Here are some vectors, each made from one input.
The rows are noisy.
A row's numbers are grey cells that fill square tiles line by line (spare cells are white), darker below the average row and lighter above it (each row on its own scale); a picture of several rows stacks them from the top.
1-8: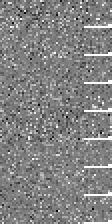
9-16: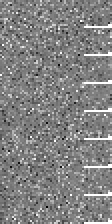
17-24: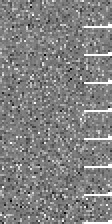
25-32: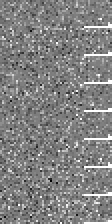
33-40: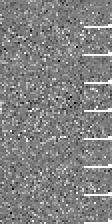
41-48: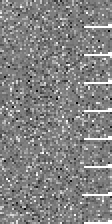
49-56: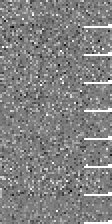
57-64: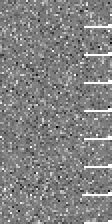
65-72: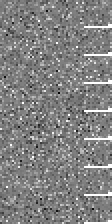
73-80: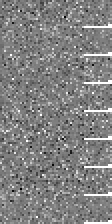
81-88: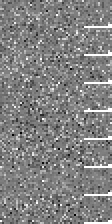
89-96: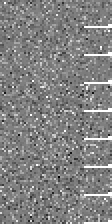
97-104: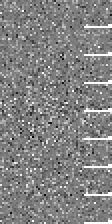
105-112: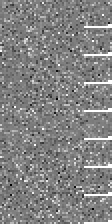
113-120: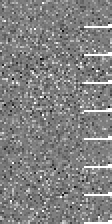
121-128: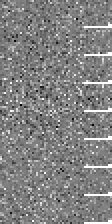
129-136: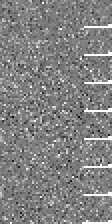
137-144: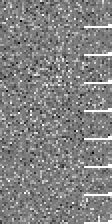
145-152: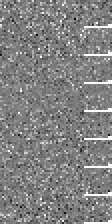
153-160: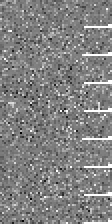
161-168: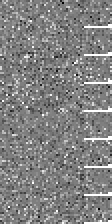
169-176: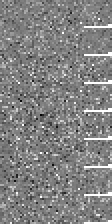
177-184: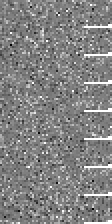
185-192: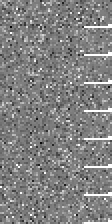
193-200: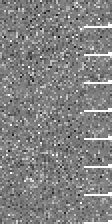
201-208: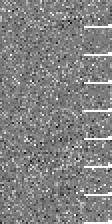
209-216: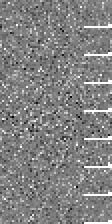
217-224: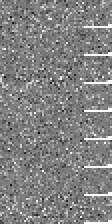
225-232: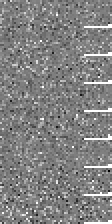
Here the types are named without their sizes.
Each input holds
two labels and a point on a line, together with either a fixed value, or a node of a tree.
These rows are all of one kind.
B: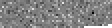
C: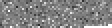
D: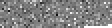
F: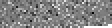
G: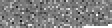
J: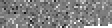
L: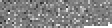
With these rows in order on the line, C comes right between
F and G.
